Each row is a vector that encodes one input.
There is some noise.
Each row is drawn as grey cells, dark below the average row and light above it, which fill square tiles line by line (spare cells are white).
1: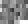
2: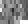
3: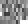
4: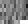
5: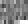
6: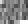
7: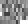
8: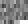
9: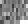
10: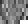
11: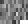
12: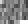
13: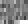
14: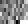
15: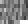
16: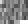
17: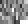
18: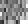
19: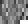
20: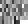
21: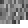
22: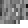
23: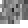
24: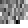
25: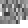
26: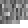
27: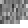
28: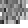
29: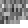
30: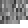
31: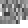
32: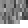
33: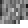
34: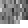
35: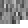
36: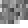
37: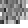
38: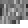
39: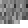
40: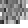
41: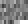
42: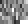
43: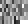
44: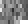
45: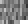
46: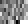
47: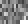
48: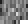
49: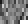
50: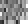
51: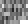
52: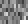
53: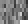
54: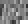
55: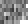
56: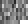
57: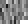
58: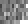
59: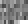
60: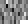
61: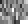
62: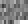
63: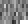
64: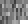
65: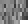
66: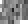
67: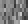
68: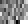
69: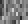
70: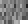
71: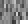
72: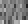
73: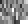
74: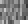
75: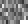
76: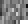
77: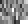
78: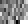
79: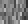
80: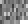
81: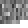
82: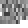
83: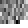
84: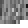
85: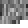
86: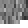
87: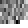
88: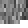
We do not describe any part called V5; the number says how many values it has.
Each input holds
a value of V5, together with a list of up to two points on a 4-point line.
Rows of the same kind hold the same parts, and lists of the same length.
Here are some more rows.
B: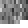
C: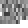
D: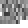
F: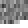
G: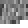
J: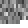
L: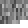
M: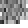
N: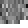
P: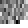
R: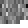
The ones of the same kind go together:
B, J
C, D, M, P
F, G, L, N, R

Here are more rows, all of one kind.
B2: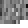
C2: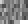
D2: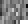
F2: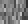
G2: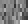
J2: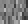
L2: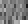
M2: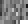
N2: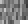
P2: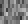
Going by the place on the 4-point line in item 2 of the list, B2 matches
C2, G2 and M2.
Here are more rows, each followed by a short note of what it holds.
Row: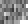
a value of V5, together with a list of one item
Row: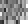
a value of V5, together with the empty list
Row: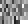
a value of V5, together with the empty list
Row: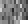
a value of V5, together with a list of one item
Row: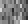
a value of V5, together with a list of one item
